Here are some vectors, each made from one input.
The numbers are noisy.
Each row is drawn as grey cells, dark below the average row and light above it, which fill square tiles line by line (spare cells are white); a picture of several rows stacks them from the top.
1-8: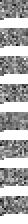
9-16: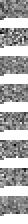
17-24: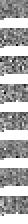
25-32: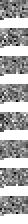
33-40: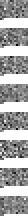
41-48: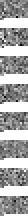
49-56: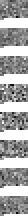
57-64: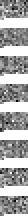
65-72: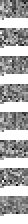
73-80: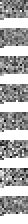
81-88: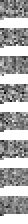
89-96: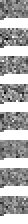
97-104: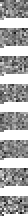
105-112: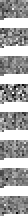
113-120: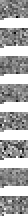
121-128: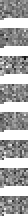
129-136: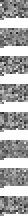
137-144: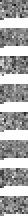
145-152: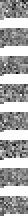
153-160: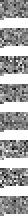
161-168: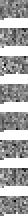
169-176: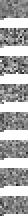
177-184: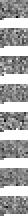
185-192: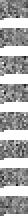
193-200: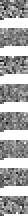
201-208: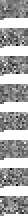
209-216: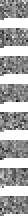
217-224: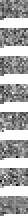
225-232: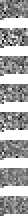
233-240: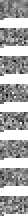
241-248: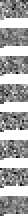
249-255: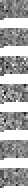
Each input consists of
either a point on each of three 6-point circles, a point on a 4-point line, a point on a 6-point line and a true/false value, or a point on a 9-point circle.
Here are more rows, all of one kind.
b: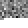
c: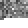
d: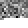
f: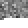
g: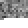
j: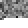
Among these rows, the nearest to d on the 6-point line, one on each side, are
f and g.
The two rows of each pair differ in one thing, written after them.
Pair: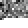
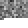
the place on the 4-point line
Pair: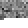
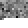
the place on the 4-point line
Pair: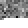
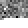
the place on the 6-point line
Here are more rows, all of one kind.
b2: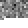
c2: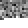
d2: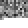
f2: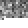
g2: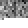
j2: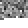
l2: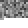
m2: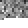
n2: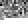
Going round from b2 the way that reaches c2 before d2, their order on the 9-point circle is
b2, c2, j2, m2, g2, f2, n2, d2, l2.
